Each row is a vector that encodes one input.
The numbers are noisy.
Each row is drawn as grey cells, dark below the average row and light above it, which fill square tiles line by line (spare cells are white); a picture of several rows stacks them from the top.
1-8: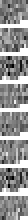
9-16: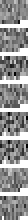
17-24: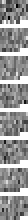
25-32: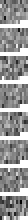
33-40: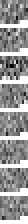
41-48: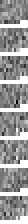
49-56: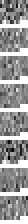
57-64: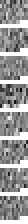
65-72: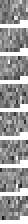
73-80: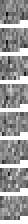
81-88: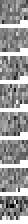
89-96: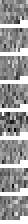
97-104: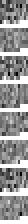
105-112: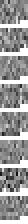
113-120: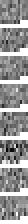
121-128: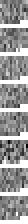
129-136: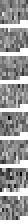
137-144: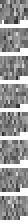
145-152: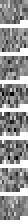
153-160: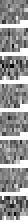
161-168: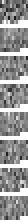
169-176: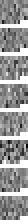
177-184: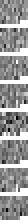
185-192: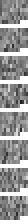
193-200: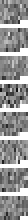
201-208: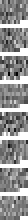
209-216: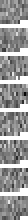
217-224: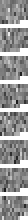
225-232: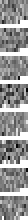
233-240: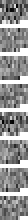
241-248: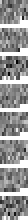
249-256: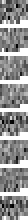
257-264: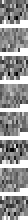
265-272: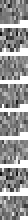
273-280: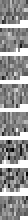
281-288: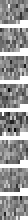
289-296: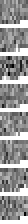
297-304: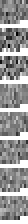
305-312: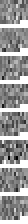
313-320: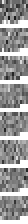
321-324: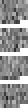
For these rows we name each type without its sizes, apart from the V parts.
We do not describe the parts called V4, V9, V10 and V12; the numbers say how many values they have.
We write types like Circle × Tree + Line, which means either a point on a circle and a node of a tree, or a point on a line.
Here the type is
Bool × Bool × Bool × Bool × Line × Line × Line × Line × V4 × V9 × V12 + V10.
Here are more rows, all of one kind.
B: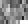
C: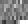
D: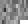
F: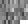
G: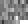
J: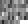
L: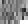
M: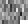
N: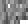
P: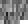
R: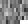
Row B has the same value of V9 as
G, J, L and N.
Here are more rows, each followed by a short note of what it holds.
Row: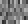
a point on each of four lines, four true/false values, a value of V4, a value of V9 and a value of V12
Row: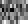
a value of V10
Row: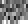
a value of V10
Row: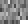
a point on each of four lines, four true/false values, a value of V4, a value of V9 and a value of V12
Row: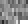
a point on each of four lines, four true/false values, a value of V4, a value of V9 and a value of V12
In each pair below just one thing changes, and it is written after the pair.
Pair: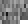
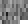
the value of V9
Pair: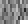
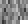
the value of V9
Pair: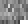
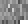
the value of V4
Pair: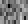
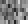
the value of V12
